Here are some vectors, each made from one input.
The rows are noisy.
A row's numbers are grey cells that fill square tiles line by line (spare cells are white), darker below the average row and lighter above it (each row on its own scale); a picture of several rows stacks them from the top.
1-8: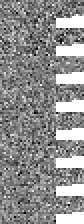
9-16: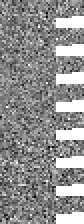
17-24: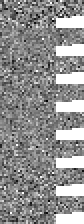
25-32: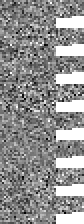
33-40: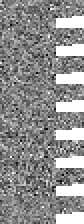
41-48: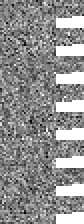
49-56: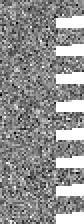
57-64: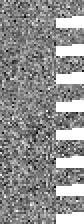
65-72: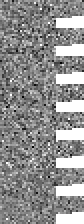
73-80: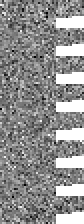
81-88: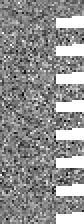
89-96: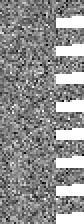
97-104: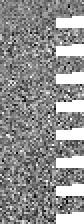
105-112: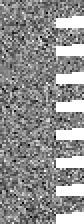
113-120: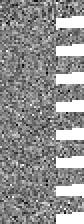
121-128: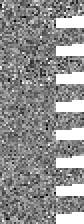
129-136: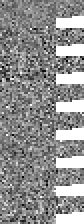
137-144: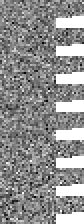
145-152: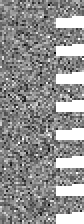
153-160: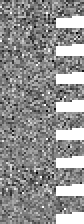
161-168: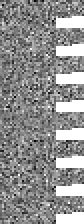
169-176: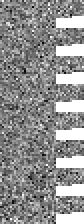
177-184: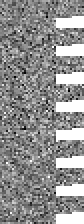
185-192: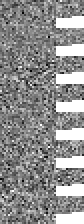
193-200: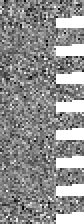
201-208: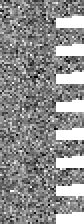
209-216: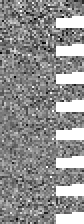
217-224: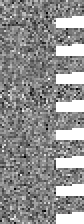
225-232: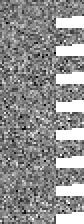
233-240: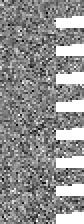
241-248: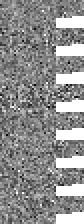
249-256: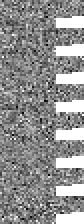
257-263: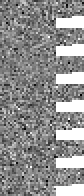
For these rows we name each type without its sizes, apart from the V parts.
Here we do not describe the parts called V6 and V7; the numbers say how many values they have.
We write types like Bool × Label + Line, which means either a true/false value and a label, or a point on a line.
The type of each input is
((Circle + Unit) × Line + V6) × V7.
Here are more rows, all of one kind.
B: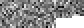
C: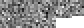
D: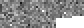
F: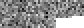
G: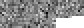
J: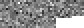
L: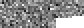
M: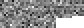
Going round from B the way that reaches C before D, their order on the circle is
B, J, C, G, L, F, D, M.
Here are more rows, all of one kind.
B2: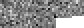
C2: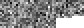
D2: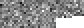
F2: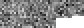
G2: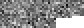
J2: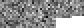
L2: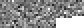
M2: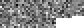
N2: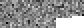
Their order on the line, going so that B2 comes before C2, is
M2, D2, N2, L2, G2, F2, J2, B2, C2.
